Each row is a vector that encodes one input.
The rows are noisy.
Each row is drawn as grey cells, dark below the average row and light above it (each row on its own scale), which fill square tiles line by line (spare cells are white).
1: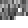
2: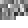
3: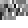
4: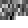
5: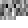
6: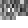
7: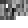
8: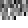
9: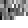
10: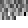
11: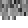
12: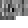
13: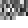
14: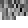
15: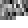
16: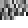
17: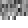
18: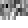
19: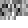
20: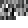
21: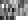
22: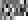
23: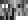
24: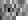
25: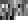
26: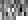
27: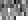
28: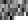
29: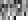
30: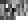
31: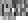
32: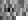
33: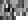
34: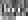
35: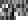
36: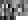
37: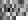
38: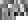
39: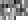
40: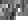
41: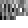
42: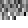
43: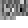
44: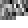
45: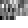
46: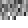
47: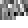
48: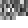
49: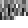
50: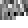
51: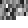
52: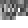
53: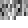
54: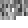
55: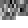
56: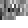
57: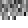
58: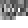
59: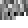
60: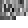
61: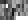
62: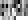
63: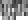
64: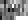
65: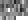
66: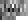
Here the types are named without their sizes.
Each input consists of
either a fixed value, or a label and a true/false value.
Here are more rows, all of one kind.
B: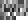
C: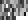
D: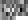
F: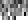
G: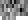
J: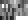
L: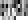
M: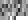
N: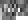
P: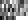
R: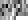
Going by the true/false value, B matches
C, J and P.
